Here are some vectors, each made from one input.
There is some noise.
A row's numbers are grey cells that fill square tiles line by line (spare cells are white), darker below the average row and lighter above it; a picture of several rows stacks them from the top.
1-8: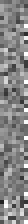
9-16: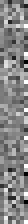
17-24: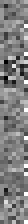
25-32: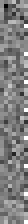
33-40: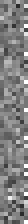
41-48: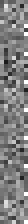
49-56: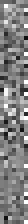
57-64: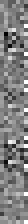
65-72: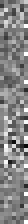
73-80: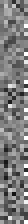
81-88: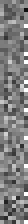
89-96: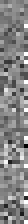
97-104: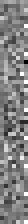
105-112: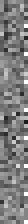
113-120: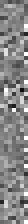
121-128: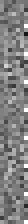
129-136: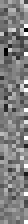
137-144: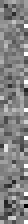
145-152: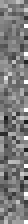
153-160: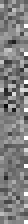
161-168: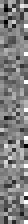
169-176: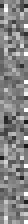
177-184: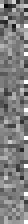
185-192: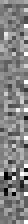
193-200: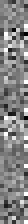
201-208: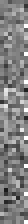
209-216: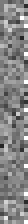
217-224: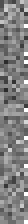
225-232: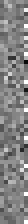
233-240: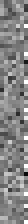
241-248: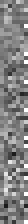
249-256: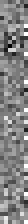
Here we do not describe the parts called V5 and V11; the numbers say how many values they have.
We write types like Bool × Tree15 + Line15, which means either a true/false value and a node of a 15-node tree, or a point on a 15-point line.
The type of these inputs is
(Circle6 + Label8) × (Line4 + V5 × V11).
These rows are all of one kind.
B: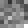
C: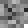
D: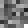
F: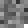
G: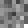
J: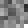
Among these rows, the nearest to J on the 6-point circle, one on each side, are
B and C.
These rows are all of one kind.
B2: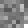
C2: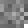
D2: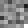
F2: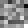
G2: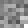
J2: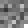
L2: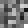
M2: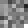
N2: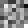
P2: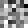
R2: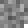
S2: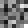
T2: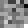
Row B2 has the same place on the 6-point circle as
D2 and F2.
